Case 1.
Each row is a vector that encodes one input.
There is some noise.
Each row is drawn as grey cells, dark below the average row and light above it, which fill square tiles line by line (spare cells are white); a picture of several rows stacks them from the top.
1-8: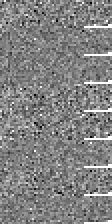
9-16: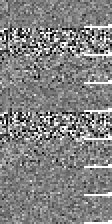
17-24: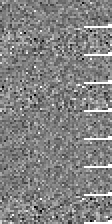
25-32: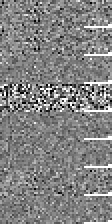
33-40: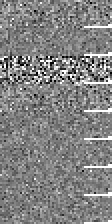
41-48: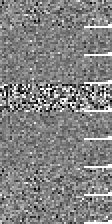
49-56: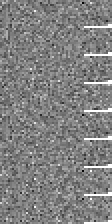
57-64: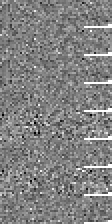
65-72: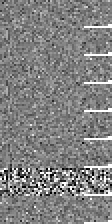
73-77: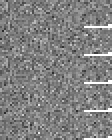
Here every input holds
either a fixed value, or one of 6 labels and a true/false value.
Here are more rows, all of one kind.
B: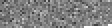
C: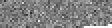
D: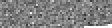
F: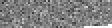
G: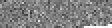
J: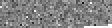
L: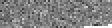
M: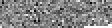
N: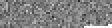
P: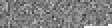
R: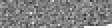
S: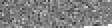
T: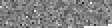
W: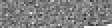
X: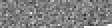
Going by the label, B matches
F, L, M and S.
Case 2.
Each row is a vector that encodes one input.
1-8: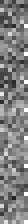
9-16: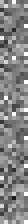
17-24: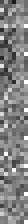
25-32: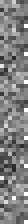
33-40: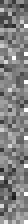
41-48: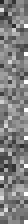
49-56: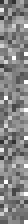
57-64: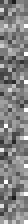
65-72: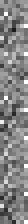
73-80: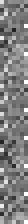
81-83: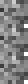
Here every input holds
either a point on a 5-point line, or a point on a 7-point line.
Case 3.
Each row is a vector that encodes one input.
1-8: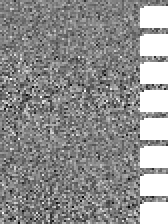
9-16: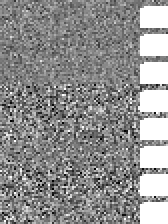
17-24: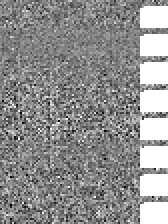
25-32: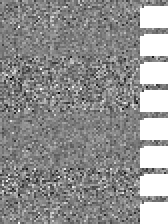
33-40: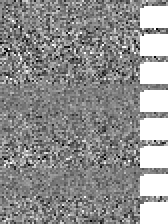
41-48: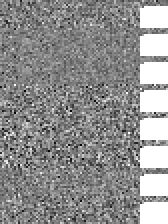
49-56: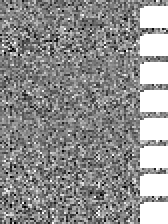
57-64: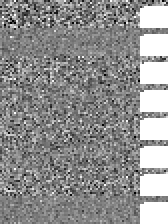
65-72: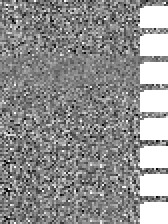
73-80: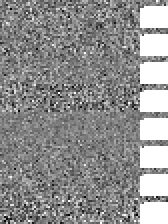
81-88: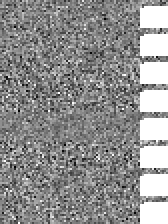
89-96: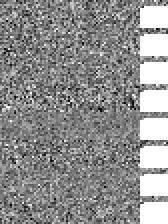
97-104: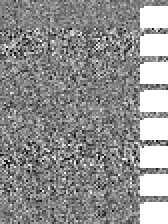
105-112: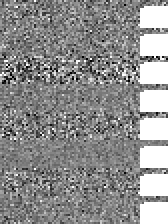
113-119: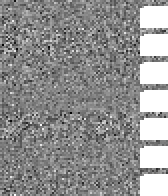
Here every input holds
either a fixed value, or a point on a 5-point line and a point on a 7-point line, or three true/false values.
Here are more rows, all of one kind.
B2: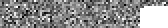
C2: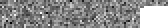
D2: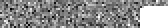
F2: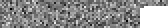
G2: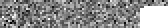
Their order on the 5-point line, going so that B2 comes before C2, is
F2, B2, G2, C2, D2.
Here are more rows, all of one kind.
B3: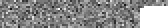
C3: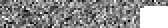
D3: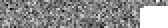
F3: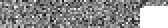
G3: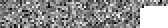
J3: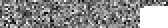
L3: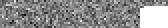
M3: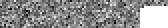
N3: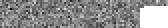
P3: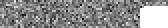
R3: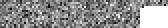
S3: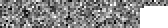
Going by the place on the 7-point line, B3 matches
M3 and S3.
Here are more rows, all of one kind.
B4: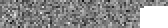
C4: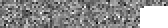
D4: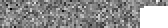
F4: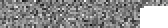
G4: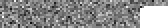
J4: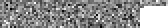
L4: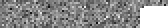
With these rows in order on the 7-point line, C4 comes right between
B4 and L4.
